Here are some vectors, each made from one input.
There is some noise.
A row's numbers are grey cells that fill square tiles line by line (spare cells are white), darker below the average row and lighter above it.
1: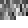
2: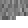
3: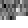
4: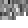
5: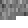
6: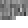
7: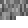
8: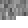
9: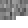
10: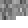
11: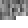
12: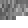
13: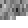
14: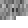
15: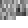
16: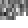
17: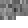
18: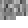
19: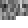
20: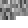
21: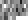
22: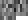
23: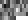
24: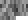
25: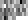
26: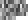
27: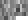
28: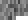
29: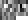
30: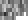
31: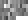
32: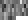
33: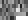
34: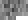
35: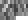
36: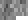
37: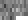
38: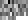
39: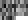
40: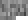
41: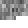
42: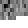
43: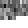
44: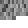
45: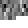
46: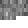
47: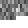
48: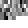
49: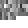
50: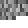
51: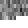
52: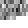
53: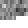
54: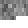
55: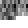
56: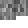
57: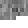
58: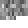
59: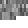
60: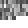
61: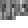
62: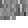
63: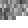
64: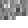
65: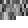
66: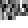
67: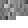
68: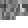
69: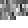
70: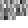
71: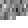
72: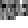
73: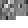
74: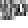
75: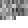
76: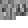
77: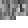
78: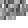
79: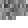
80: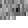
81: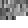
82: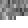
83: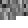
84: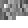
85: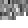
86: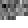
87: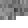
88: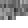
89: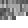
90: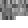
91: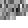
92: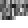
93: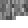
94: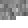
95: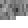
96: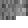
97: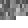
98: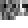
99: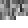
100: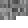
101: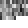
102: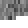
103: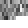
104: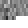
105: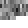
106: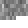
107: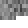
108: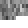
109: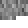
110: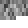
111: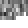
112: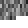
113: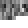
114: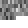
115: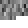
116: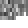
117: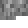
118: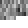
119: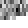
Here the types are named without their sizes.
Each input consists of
a list of points on a line.
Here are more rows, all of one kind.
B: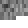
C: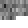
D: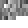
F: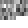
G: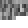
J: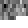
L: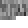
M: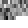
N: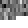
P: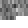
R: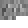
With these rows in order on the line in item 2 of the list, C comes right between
M and P.
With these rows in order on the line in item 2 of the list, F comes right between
D and R.
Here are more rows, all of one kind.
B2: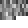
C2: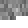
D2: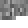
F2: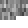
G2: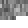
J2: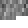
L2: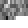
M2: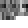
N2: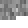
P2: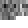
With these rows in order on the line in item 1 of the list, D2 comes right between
F2 and J2.
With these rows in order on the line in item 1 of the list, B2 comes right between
L2 and M2.
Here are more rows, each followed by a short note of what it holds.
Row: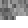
a list of two items
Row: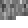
a list of two items
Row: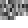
the empty list
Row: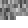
a list of two items
